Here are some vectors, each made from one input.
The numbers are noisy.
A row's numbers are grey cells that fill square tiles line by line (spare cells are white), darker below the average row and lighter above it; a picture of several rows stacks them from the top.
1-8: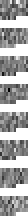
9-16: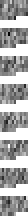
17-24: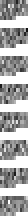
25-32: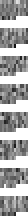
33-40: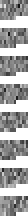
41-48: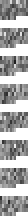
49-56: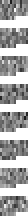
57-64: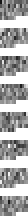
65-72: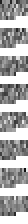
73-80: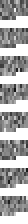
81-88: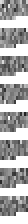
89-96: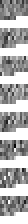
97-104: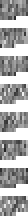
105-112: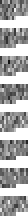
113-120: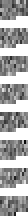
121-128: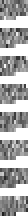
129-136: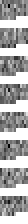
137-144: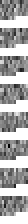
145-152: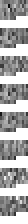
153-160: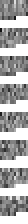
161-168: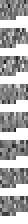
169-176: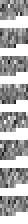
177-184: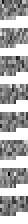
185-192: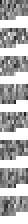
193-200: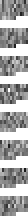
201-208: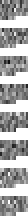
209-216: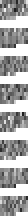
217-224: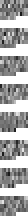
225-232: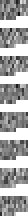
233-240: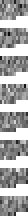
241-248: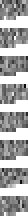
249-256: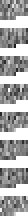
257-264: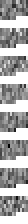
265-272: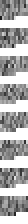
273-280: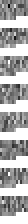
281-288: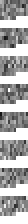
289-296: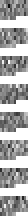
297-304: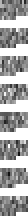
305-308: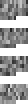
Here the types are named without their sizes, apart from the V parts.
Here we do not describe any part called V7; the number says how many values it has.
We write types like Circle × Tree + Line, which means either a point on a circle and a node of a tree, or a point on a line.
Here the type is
Bool × Bool × Bool × Bool + Line × List(V7).
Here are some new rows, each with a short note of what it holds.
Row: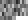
a point on a line, together with the empty list
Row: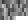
a point on a line, together with a list of one item
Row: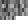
a point on a line, together with a list of two items
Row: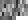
a point on a line, together with the empty list
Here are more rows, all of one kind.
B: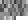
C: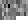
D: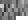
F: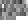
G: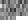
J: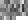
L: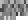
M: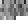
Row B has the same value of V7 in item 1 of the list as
L and M.
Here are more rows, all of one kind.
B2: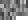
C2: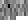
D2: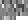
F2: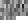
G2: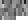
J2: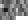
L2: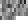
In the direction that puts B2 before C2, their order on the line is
B2, J2, D2, G2, L2, F2, C2.
